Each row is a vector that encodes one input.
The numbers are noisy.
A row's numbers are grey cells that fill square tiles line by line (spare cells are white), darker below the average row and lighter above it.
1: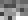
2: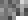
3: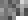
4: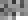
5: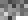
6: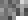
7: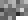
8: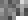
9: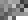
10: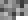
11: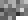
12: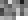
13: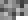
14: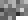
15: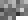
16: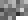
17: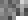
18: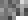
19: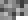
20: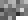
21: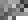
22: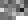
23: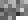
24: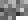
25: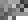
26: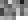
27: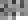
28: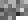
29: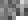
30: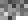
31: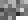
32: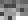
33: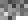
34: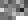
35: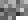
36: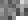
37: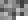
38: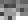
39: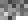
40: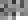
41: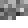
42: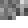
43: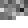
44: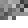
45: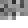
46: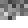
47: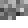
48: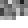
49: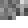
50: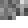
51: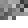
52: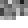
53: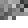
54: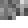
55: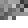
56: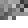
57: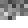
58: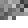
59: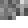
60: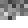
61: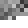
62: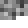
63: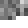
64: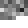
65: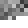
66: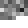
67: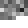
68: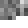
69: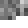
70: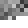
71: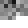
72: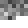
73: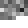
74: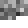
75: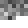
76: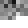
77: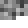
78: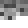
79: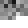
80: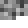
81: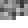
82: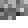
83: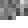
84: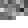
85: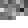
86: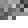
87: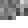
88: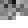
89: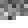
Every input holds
one of 5 labels and a true/false value.
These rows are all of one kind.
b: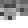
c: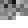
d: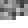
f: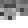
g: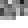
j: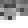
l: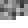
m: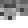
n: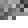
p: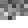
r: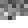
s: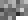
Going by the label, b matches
f, g, j and m.
